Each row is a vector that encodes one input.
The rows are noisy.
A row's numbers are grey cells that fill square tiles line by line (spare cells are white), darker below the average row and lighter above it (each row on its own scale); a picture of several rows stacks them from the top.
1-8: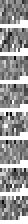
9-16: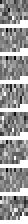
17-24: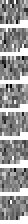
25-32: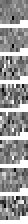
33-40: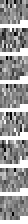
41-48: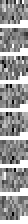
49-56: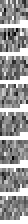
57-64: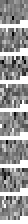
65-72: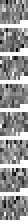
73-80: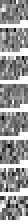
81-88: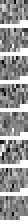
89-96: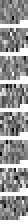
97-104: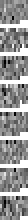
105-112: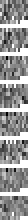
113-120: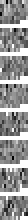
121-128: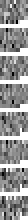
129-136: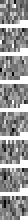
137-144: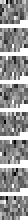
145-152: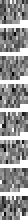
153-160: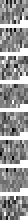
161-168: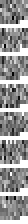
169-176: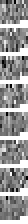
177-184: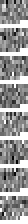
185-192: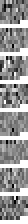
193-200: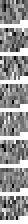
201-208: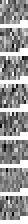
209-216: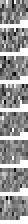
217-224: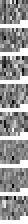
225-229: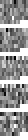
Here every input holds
a point on an 8-point line, together with either a point on an 8-point line, or three true/false values.
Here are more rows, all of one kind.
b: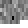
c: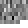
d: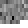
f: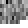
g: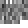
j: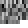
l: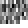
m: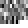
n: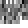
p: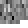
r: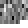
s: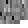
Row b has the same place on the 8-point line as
d and r.
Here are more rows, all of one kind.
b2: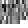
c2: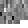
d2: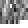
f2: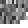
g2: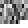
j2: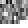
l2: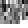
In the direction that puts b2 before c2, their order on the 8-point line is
l2, b2, f2, d2, g2, c2, j2.
